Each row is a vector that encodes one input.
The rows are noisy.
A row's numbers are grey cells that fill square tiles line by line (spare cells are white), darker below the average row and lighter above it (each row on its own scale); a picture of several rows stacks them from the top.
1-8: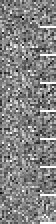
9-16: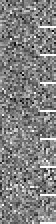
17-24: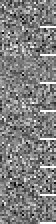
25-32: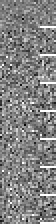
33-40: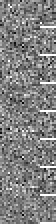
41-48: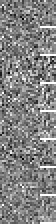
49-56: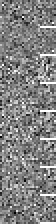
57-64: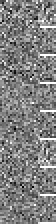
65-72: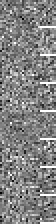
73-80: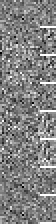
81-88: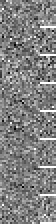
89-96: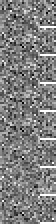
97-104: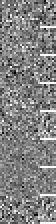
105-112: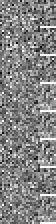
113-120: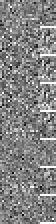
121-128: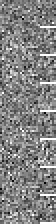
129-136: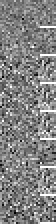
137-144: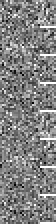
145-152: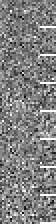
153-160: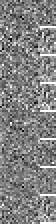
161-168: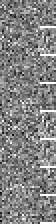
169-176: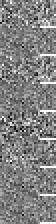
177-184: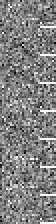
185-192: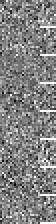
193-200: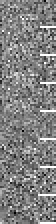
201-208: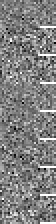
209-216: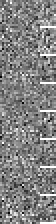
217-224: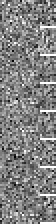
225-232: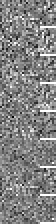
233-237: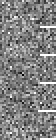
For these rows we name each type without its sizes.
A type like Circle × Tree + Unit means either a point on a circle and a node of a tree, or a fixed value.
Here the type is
Bool × (Tree + Unit) + Circle.
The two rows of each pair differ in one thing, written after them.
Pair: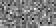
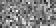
the true/false value
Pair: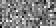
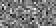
the true/false value
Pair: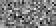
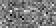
the node of the tree
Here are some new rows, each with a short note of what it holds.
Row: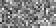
a point on a circle
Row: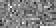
a true/false value
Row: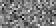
a true/false value
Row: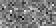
a node of a tree and a true/false value
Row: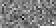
a true/false value
